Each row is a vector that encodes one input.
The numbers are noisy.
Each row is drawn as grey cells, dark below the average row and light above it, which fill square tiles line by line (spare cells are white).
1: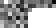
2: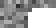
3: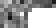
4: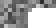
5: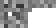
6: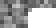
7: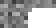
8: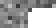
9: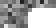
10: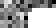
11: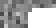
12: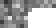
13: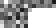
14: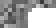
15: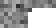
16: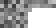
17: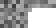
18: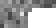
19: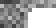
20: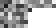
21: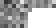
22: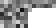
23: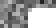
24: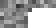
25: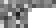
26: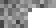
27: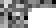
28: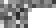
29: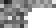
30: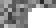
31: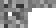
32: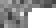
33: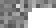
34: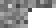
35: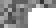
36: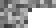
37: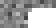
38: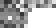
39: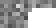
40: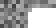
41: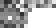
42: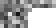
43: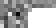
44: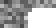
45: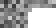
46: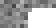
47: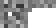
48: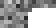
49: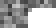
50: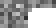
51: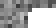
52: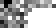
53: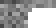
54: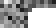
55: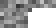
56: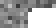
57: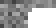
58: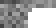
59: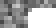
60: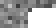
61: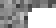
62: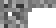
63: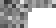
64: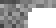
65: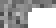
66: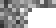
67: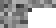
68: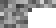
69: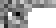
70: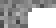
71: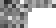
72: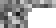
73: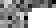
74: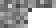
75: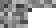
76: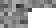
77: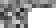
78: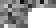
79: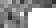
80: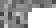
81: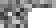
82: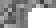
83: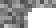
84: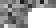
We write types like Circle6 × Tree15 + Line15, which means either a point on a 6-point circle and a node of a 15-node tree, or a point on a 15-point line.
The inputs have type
Line16.
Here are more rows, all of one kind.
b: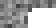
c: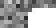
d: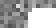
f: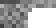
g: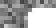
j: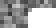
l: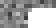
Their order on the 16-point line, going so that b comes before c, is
j, g, l, d, f, b, c.
